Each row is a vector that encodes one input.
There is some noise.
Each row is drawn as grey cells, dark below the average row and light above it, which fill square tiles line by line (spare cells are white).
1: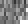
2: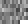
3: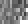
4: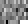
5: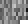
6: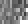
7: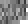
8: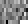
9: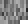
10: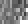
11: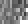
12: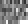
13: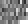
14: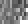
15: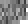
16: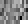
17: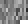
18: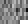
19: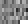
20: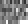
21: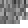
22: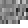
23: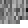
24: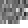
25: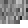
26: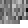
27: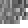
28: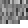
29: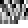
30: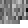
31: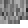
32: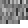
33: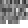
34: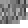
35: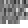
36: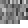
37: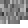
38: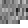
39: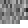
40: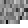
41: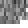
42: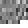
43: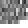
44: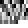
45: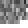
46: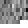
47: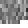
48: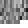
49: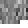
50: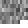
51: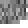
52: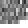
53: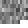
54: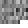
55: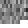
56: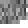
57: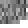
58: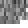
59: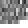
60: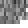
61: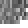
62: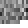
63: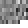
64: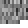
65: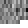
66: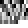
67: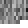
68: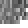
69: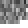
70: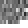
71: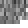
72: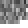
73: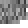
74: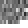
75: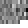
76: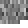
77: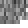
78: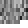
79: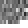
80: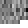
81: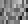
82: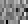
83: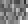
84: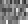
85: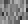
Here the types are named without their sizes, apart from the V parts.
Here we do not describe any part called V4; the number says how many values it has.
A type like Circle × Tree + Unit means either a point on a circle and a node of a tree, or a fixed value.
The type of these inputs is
List(Bool × V4).
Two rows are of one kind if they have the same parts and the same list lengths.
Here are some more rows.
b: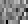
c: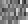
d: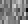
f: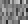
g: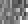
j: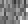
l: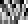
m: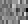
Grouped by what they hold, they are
b, d, f, m
c, g, j
l

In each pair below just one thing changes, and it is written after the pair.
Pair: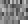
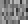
the value of V4 in item 2 of the list
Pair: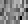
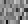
the true/false value in item 1 of the list
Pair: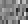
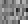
the true/false value in item 2 of the list
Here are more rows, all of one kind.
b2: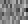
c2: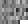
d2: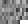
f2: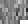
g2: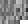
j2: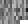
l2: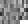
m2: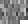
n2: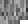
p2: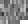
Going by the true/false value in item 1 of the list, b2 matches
c2 and d2.
